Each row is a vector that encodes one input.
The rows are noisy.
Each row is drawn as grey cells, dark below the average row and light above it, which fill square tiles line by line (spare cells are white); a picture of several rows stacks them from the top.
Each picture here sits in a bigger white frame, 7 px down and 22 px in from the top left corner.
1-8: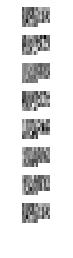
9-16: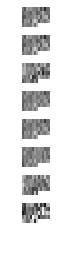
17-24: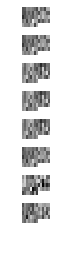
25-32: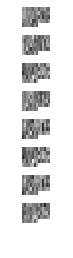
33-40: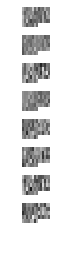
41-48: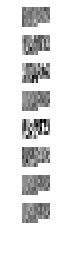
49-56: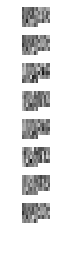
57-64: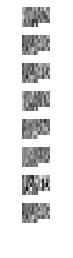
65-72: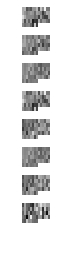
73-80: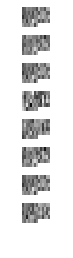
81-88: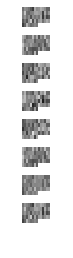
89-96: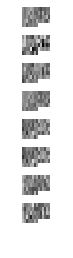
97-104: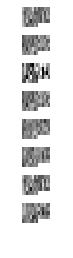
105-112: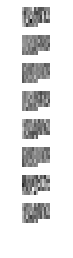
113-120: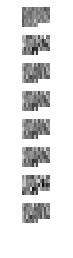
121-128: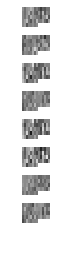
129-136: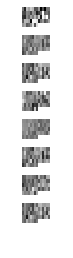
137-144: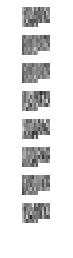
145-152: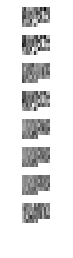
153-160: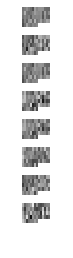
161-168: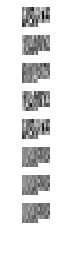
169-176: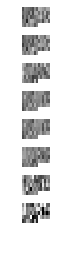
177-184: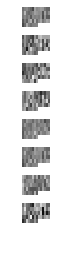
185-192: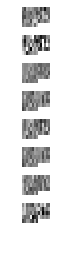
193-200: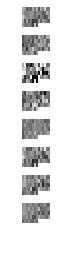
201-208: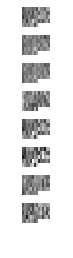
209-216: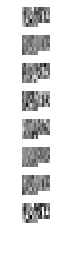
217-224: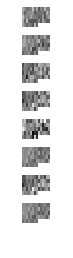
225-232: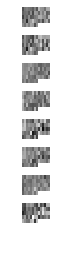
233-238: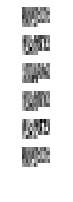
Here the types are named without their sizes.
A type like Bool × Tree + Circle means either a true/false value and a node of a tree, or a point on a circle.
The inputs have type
Line.
